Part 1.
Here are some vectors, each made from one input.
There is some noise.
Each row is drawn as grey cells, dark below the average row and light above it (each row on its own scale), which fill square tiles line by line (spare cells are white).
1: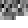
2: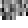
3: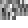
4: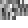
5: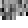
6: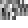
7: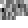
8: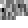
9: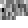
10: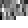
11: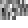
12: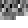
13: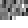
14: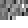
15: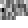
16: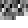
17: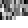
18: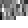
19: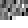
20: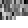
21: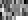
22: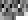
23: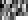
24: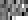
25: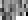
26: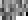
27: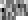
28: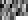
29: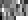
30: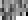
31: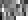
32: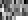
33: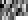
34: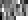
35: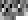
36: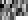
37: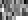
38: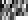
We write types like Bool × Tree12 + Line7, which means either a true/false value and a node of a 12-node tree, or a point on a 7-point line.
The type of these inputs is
Tree8.
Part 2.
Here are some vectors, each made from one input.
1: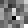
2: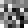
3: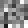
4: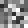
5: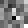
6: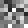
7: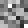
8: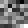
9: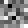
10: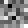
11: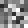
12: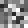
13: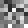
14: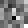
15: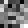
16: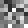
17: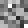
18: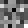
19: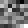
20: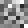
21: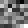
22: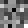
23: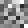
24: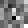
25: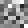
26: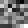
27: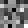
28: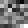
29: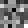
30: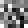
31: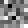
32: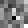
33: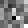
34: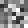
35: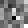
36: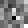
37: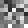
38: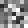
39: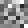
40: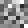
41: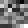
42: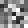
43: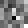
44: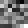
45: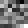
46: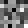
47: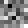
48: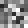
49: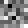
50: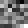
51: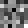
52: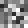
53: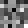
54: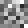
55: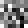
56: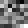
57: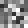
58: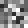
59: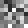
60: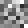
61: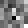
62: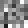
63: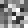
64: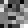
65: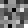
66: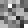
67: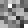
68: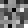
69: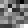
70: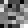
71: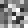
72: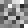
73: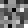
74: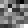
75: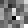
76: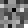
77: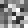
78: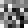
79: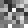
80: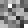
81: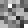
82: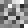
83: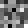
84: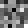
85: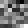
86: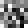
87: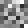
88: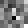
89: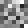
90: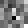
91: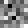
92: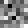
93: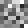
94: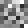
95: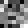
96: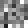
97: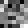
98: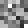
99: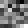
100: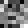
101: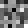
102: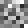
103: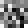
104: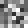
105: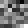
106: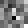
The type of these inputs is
Circle11.
